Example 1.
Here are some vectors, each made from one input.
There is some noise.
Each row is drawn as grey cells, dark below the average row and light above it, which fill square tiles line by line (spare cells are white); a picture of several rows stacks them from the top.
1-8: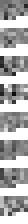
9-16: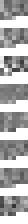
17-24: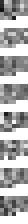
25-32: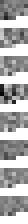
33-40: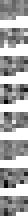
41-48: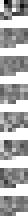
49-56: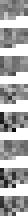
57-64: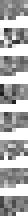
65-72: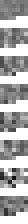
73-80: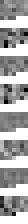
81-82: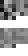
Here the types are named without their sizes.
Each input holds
a list of points on a line.
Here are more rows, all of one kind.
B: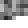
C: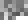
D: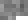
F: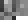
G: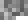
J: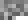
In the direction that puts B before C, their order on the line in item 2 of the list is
B, J, F, G, C, D.
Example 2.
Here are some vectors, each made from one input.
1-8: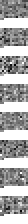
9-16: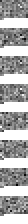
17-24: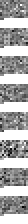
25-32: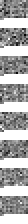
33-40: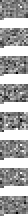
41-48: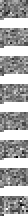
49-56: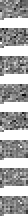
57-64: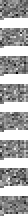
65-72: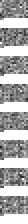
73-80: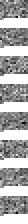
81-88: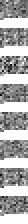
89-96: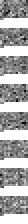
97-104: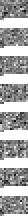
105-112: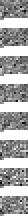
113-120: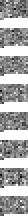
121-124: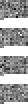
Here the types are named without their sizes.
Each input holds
either a point on a circle, or a fixed value, or three true/false values.
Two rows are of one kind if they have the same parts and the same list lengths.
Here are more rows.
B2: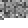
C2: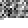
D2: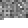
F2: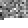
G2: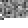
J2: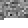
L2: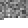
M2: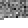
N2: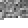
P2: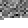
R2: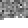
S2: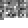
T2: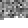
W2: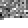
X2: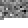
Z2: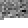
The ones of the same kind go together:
B2, G2, L2, M2, N2, P2, X2, Z2
C2
D2, F2, J2, R2, S2, T2, W2

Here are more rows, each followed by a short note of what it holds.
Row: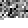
a fixed value
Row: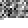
a fixed value
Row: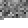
a point on a circle
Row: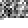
a fixed value
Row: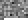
three true/false values
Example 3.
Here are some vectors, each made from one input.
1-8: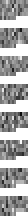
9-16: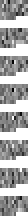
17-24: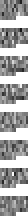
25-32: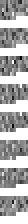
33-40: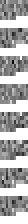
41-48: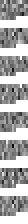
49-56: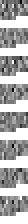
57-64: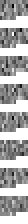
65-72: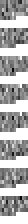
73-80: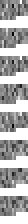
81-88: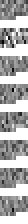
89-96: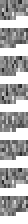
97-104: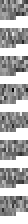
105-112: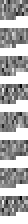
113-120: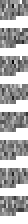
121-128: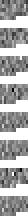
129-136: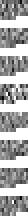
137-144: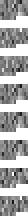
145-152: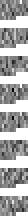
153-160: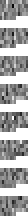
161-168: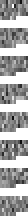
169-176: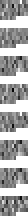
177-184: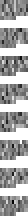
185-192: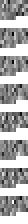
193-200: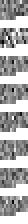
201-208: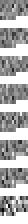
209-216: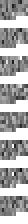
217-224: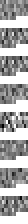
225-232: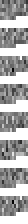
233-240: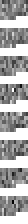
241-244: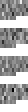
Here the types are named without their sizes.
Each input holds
a list of points on a line.
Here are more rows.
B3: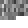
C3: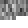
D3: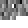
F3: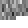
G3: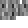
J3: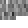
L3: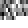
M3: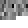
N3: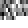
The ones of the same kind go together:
B3, C3, F3, G3, J3, M3
D3
L3, N3

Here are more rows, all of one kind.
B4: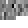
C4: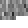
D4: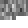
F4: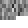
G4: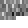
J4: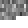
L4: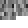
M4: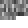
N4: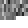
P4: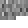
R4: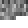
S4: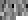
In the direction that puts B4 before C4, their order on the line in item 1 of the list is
F4, B4, S4, L4, C4, P4, G4, D4, M4, J4, R4, N4.
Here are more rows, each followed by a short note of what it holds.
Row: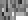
a list of one item
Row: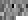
a list of two items
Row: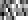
the empty list
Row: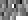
a list of one item
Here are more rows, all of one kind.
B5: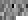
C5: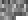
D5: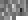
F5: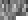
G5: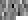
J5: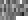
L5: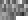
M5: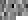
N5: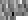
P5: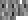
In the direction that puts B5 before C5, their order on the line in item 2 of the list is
F5, B5, C5, D5, M5, G5, P5, J5, N5, L5.
